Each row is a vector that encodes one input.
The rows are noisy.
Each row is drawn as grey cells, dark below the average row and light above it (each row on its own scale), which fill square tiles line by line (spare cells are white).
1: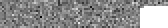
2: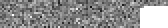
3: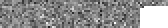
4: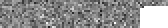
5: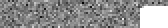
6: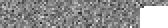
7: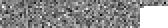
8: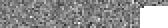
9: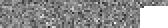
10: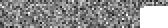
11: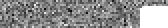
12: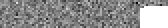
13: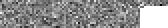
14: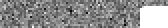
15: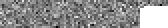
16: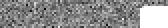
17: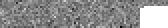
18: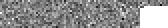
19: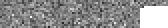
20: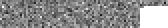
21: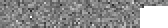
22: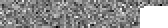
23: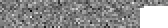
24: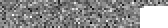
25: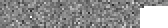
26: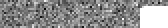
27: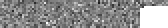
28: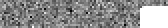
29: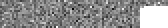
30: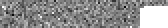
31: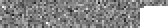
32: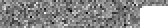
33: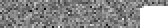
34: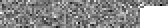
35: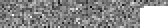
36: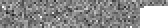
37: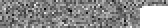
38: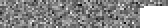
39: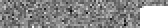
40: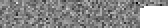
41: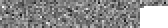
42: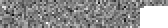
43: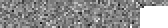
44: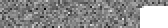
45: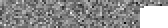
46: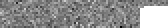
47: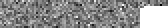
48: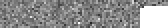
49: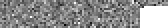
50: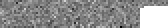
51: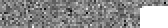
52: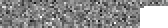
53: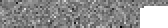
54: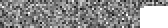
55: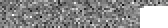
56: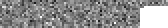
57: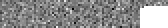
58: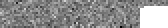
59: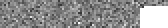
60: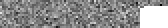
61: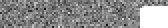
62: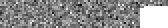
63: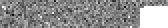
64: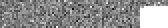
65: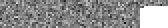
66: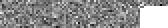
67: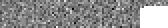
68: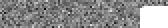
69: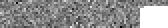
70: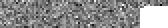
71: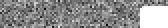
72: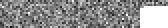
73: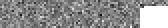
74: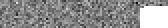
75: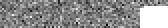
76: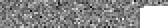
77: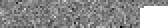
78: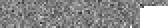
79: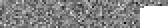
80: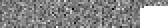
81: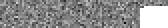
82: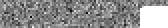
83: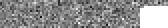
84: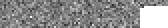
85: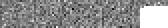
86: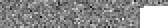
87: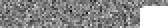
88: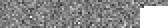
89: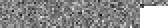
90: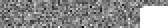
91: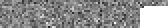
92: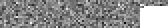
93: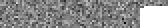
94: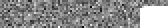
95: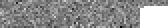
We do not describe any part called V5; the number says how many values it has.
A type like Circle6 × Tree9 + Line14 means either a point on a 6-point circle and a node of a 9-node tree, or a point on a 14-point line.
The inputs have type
Bool × (Line4 + V5) + List3(Circle6).
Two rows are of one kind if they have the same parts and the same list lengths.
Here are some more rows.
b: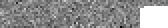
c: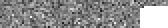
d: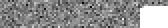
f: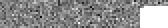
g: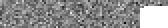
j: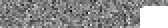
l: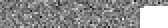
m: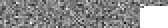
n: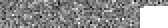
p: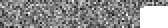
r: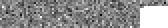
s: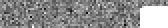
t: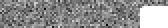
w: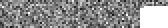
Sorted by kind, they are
b
c, j
d, l
f, n, r, s, t
g, m
p, w

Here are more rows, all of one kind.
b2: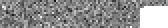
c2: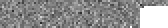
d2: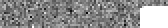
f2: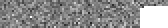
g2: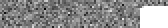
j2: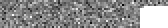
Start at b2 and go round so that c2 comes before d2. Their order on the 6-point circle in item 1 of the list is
b2, c2, f2, j2, g2, d2.
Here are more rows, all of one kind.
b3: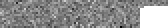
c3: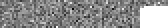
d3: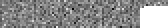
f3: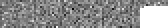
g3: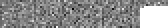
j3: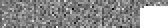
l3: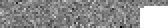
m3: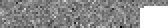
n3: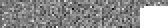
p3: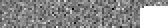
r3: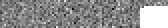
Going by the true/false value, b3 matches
l3 and m3.
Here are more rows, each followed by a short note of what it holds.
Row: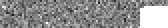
a list of two items
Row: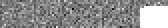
a point on a 4-point line and a true/false value
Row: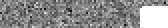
a list of three items
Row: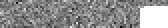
a point on a 4-point line and a true/false value
